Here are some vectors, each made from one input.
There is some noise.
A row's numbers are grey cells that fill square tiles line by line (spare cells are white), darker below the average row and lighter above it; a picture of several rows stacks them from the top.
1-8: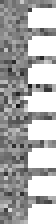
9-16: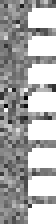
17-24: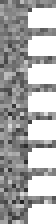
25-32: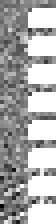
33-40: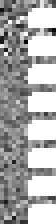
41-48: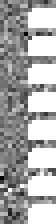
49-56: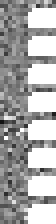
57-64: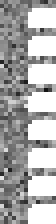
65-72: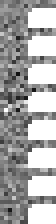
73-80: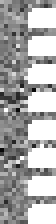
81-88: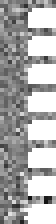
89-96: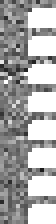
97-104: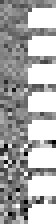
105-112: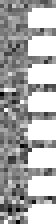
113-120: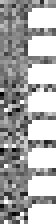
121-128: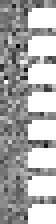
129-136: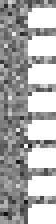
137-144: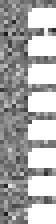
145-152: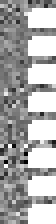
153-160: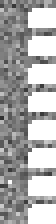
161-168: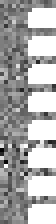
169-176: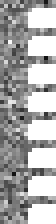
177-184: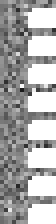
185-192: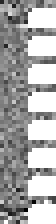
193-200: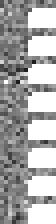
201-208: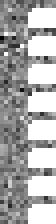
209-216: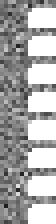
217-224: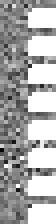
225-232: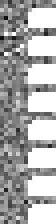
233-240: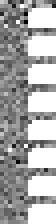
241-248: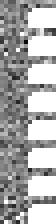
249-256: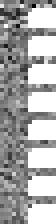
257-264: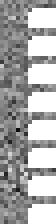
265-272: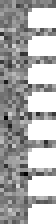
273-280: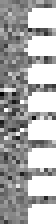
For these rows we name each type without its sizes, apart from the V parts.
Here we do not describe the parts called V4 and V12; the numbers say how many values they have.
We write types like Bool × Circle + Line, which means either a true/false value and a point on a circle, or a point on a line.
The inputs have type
(Circle + Unit) × Label × V12 + V4.
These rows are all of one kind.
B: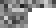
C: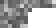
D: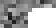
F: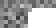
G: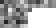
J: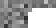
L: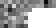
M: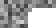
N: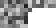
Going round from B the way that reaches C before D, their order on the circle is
B, N, C, L, F, M, D, G, J.
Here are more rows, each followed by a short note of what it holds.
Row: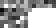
a value of V4
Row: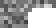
a point on a circle, a label and a value of V12
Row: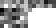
a value of V4
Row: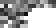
a value of V4
